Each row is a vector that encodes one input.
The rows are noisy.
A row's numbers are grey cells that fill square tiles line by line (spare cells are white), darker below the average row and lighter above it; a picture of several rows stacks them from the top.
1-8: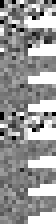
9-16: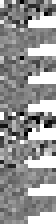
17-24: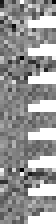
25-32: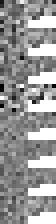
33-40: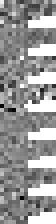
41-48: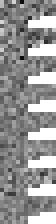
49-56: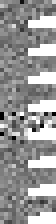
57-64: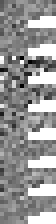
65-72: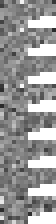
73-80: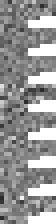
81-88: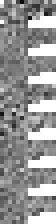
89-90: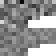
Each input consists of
a true/false value, together with a list of up to three points on a 5-point line.
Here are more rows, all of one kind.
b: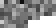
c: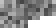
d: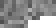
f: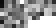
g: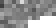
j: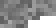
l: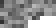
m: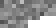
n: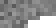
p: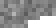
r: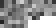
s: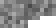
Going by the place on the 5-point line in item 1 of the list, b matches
f and n.
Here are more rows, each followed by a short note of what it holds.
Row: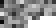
a true/false value, together with a list of three items
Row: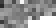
a true/false value, together with a list of two items
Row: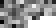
a true/false value, together with a list of three items
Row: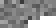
a true/false value, together with a list of three items
